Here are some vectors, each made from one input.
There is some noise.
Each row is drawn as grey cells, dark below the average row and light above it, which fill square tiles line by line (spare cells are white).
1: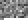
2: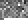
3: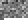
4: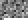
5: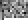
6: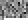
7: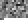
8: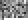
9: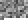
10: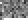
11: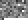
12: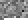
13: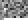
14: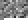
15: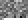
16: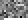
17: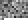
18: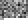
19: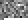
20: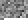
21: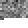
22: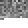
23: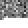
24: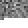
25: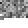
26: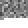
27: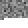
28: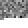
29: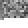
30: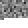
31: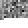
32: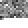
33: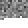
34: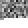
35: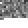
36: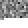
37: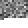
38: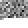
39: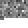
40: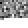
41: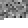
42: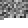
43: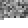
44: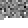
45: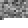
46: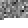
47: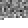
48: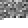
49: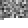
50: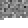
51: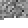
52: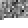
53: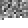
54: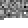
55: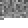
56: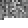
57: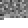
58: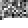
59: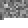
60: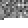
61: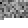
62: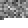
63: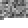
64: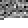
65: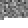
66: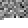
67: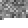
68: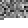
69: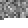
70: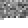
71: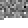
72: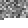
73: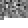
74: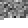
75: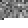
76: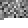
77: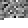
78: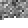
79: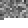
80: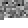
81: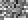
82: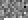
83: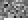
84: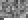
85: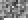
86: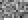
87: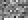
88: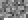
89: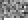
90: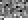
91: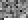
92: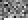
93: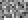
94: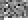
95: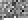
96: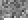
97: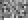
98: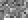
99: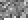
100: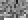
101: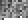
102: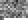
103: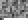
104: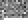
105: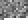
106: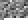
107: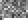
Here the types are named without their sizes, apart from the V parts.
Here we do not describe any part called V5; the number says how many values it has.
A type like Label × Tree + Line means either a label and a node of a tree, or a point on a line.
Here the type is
Bool × Circle + V5.
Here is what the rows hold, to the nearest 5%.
About 65% of them hold a point on a circle and a true/false value. The rest hold a value of V5.
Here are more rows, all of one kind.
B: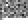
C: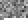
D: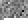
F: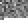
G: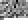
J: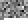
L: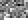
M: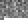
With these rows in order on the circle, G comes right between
F and J.
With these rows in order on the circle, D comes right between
B and C.
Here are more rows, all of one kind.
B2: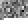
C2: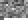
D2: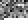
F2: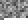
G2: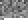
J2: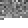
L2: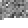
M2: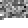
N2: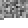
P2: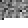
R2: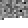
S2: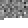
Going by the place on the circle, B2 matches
D2, M2, R2 and S2.
